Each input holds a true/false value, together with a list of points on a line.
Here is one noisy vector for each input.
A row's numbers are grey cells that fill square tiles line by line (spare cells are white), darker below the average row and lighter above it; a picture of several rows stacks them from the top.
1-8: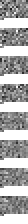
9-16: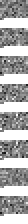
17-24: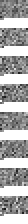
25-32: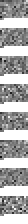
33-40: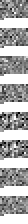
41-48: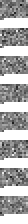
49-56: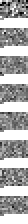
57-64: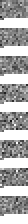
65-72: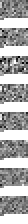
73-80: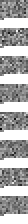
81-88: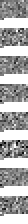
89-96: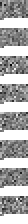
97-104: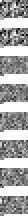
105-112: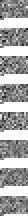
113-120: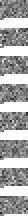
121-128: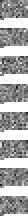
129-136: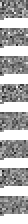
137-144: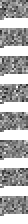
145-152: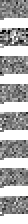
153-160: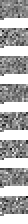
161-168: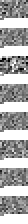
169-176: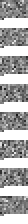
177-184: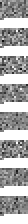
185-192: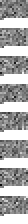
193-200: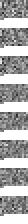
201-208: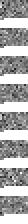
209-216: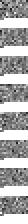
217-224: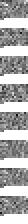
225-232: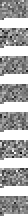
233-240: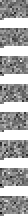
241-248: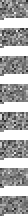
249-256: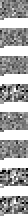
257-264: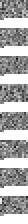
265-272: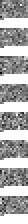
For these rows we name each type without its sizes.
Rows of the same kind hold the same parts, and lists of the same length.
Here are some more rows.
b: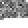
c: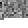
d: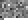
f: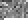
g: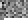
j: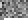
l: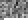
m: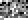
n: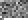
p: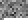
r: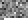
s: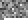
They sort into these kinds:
b, c, n, p
d, g, j, r, s
f, l
m

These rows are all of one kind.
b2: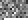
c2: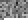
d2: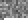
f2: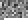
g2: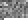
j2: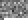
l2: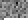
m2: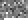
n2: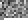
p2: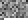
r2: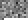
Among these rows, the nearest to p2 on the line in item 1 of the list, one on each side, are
j2 and m2.
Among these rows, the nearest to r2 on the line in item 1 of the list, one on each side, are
j2 and l2.
